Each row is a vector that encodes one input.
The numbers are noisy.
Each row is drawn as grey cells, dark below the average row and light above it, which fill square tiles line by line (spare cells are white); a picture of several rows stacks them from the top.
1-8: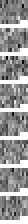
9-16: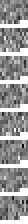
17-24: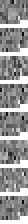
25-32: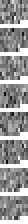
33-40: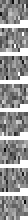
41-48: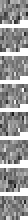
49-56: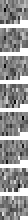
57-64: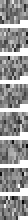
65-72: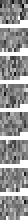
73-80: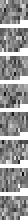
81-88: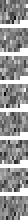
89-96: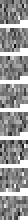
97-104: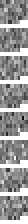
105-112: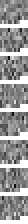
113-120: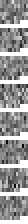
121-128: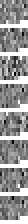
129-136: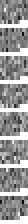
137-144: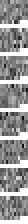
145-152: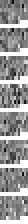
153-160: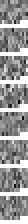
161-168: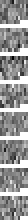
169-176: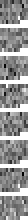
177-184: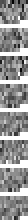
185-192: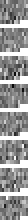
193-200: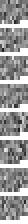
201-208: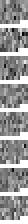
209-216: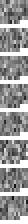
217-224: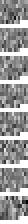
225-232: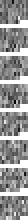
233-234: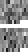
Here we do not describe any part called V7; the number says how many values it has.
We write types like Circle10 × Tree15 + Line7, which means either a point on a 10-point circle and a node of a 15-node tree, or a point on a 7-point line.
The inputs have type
Label4 × (Line10 + V7).
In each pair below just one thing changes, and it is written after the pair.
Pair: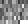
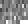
the place on the 10-point line
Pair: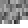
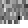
the place on the 10-point line
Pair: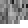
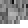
the place on the 10-point line
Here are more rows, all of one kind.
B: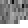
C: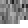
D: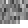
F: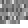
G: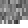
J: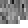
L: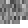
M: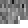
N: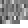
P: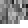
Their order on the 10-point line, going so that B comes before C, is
B, L, C, D, P, F, J, N, M, G.
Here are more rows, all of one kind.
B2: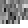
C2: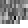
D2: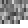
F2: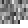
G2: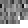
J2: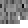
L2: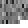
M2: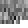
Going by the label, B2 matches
C2 and M2.
